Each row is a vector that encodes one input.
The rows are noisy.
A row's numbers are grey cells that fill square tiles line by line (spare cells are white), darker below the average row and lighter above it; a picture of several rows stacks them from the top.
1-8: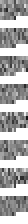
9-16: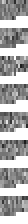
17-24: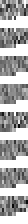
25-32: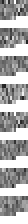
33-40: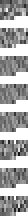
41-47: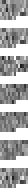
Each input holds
a point on a 6-point line.
